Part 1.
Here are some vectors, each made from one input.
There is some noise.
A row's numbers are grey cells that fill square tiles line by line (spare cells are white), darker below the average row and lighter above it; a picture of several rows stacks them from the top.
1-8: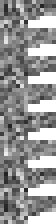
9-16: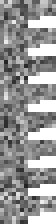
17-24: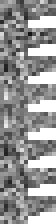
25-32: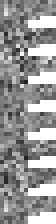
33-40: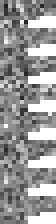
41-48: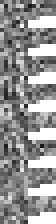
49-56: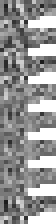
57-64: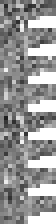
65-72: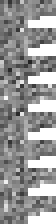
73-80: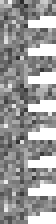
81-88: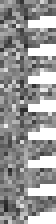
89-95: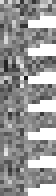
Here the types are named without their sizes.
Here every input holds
a point on a circle.
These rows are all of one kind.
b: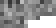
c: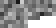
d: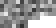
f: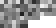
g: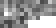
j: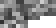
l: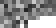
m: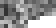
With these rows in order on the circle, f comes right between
d and j.
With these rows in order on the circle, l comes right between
j and m.
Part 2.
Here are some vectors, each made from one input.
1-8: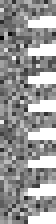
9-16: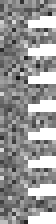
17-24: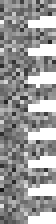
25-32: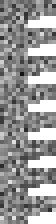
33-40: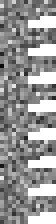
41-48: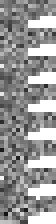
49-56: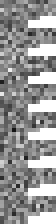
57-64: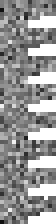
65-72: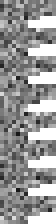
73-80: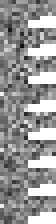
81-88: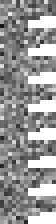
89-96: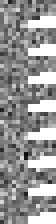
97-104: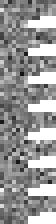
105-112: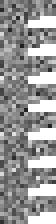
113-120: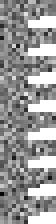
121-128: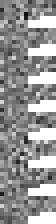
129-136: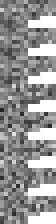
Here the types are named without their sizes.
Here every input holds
a point on a line.
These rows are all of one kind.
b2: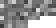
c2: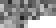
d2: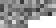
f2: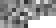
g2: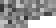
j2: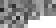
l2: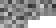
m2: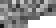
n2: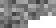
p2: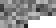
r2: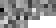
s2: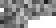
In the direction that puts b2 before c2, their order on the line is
m2, b2, s2, n2, c2, l2, j2, r2, g2, d2, p2, f2.
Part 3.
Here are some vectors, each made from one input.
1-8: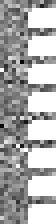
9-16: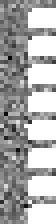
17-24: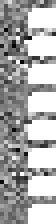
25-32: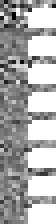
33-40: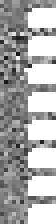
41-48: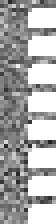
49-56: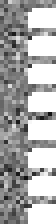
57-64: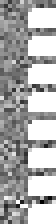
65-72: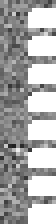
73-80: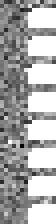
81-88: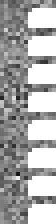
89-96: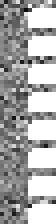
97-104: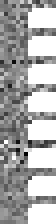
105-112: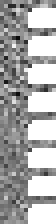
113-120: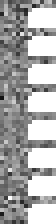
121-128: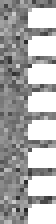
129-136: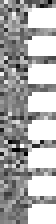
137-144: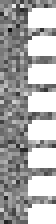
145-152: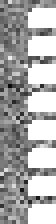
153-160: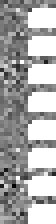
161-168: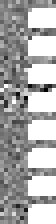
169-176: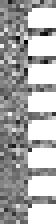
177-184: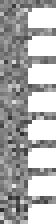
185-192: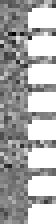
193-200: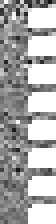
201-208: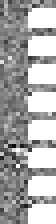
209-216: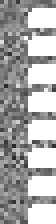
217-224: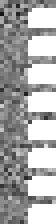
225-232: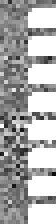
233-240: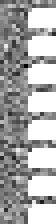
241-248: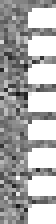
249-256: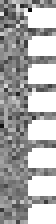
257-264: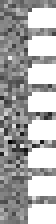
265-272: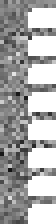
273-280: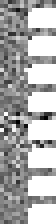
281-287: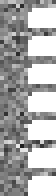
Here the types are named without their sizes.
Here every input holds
a point on a line.
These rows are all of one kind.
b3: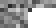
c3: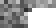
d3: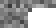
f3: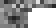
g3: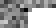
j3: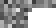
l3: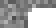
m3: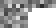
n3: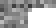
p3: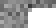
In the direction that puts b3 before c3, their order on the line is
j3, g3, l3, n3, p3, d3, b3, f3, m3, c3.
